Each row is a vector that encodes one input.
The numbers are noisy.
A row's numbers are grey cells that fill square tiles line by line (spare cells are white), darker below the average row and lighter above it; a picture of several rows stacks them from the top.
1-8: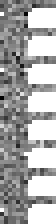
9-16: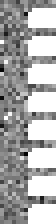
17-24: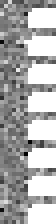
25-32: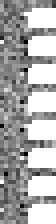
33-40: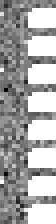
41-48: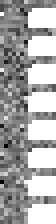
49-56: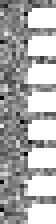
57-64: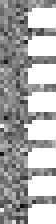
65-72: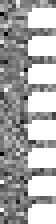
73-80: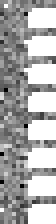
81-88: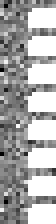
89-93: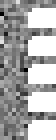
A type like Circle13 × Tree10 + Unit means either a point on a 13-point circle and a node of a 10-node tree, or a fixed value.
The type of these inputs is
Bool × Circle6 × Circle6 × Line5.
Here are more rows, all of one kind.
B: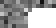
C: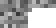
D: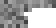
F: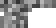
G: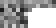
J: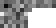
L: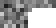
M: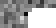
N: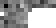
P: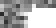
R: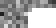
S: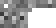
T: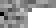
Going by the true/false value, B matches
N and P.
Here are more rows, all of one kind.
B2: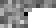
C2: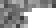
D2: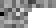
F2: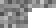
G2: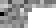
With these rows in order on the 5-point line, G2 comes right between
C2 and F2.
